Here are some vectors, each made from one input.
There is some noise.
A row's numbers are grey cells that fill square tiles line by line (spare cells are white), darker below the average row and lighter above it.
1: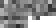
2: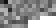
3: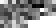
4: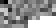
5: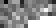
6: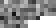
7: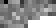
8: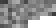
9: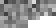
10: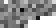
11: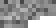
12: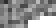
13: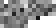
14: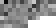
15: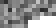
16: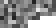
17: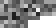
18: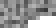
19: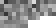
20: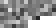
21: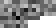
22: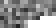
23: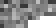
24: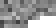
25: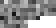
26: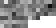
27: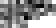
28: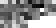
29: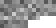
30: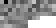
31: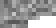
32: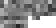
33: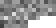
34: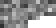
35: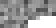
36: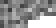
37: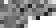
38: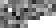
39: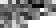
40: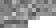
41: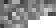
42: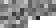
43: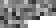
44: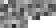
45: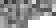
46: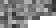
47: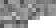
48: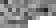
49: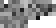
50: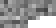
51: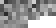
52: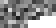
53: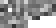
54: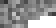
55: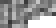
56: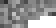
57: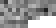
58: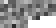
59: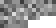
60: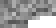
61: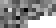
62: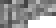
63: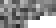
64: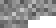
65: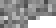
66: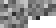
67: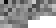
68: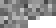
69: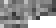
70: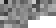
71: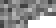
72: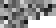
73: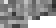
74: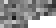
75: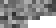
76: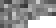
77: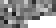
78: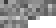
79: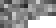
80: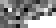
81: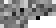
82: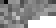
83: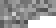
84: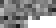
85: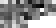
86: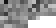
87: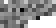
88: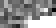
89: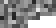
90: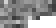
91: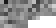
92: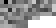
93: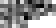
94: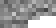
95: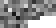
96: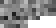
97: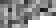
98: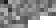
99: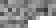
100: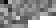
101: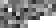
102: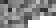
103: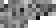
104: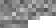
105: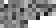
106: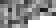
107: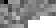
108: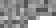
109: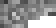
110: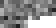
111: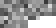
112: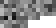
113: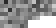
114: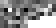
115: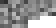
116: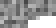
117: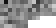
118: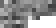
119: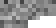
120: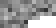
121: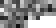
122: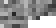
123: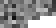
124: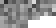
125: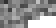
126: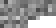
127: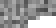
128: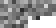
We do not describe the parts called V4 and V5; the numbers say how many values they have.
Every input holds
either a fixed value, or a point on each of two 6-point lines, or a true/false value, a value of V4 and a value of V5.
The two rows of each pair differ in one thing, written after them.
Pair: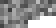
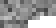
the value of V5
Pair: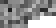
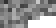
the value of V4
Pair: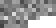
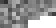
the value of V5
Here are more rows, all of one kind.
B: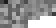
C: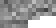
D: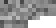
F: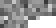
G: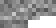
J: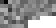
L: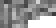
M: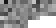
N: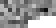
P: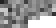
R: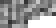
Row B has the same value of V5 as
J and P.
